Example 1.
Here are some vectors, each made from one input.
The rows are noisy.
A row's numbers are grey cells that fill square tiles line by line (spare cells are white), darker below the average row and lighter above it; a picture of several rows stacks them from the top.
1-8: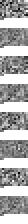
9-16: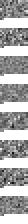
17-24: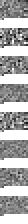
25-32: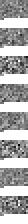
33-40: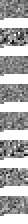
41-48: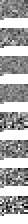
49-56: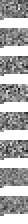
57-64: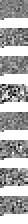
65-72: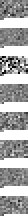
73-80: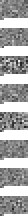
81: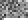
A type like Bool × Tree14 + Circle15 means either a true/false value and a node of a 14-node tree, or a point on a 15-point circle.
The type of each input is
Line10.
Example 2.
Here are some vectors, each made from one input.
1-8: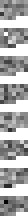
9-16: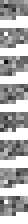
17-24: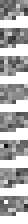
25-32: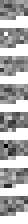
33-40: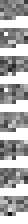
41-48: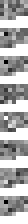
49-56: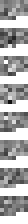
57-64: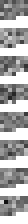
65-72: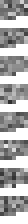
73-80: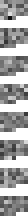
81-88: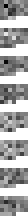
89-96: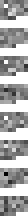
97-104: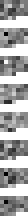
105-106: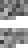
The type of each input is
Bool × Bool × Bool × Bool × Bool.
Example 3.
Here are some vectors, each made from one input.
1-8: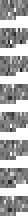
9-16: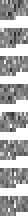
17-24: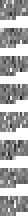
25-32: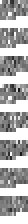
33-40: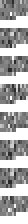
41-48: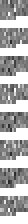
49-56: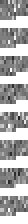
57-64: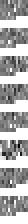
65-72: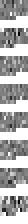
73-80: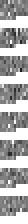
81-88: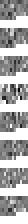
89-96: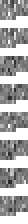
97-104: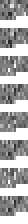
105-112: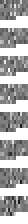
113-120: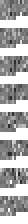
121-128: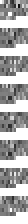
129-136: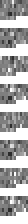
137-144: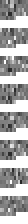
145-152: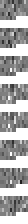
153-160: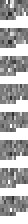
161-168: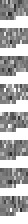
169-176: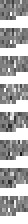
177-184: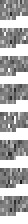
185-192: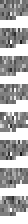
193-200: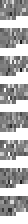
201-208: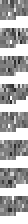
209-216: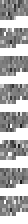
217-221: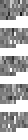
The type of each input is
Bool × Bool × Bool + Unit.
